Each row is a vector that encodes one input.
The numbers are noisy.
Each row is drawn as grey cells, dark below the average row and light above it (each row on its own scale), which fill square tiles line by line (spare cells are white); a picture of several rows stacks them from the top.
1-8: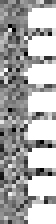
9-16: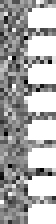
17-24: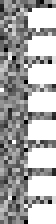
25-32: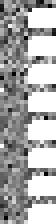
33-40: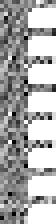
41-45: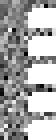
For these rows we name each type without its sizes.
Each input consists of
either a fixed value, or a label and a true/false value.
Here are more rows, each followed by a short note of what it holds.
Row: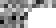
a fixed value
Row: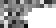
a label and a true/false value
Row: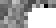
a label and a true/false value
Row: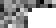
a label and a true/false value
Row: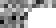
a fixed value
